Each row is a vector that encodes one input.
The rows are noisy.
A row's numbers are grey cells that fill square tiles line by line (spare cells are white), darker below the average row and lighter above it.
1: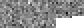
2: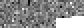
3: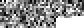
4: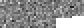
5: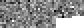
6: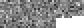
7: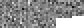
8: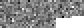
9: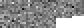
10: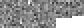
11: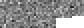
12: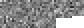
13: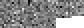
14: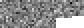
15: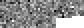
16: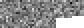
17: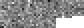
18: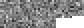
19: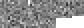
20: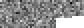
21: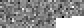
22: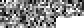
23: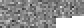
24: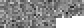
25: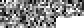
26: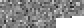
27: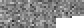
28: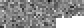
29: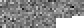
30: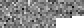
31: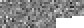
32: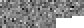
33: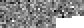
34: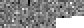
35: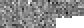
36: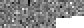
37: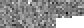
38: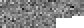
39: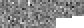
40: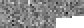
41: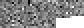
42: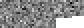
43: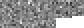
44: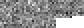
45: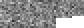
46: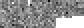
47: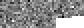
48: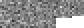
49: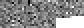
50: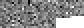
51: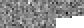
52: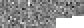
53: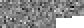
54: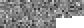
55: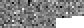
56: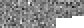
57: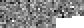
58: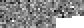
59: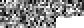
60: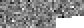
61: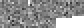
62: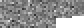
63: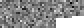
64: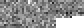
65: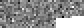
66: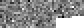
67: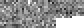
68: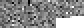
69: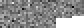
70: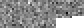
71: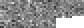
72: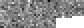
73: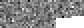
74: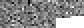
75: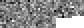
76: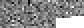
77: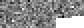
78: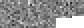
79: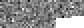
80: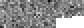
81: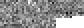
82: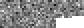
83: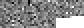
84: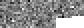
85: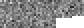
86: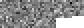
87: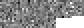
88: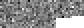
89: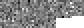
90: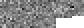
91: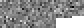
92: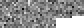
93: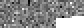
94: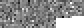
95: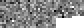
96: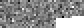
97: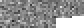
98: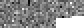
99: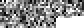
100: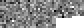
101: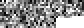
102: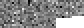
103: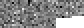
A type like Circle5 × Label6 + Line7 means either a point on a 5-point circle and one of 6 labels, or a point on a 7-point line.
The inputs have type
List2(Line7).
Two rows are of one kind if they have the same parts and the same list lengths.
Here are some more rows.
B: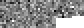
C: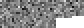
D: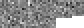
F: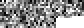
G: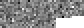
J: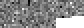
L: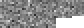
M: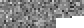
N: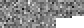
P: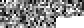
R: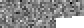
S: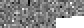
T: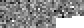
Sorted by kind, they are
B, G, J, S, T
C, D, L, M, N, R
F, P

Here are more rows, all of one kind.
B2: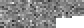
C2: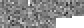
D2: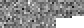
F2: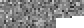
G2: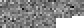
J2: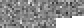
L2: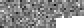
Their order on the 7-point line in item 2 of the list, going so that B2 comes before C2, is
L2, B2, F2, J2, C2, D2, G2.
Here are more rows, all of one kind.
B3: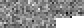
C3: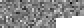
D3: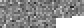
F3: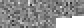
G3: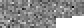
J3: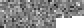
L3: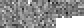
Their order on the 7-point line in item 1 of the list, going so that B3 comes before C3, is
B3, L3, F3, G3, D3, J3, C3.
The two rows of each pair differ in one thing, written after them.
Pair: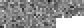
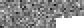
the place on the 7-point line in item 1 of the list
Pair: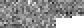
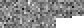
the place on the 7-point line in item 2 of the list
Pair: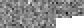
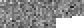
the place on the 7-point line in item 1 of the list
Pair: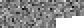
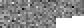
the place on the 7-point line in item 1 of the list
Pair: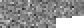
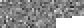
the place on the 7-point line in item 1 of the list
